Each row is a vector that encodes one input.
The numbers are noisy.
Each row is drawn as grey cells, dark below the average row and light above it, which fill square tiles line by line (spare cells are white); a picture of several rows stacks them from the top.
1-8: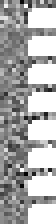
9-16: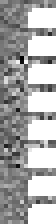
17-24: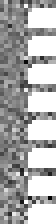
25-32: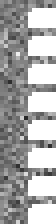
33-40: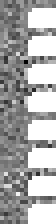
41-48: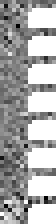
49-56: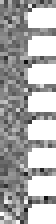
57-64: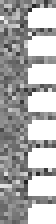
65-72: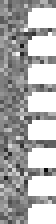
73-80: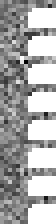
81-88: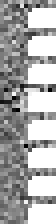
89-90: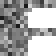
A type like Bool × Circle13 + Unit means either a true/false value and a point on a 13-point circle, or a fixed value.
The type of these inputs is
Line8 + Line10.
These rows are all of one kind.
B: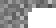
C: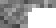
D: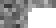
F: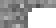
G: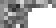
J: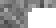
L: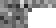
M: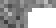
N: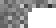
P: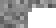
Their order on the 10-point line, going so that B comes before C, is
P, N, B, F, J, C, M, L, G, D.
